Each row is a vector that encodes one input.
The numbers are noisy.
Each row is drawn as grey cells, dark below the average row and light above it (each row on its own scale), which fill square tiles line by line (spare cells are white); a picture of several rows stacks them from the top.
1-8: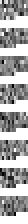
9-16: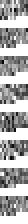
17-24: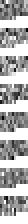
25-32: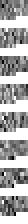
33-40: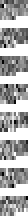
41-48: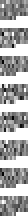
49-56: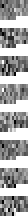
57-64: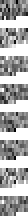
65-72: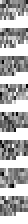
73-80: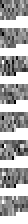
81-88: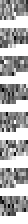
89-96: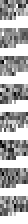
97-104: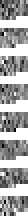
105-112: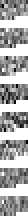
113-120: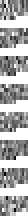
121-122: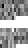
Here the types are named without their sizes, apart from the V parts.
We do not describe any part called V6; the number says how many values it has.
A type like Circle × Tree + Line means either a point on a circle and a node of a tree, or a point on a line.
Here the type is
(Bool × Bool × Bool × Bool + Line) × V6.
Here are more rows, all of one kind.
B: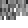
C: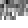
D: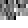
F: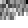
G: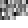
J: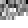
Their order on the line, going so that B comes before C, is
G, J, B, F, D, C.
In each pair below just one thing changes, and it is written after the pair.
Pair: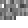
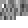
the value of V6
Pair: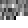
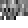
one of the four true/false values
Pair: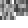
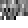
the value of V6
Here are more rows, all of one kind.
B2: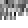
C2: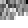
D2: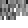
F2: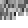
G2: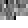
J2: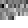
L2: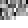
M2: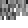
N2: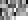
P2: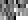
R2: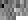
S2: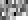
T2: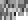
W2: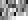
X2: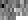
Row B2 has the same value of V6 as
F2, S2, T2 and W2.
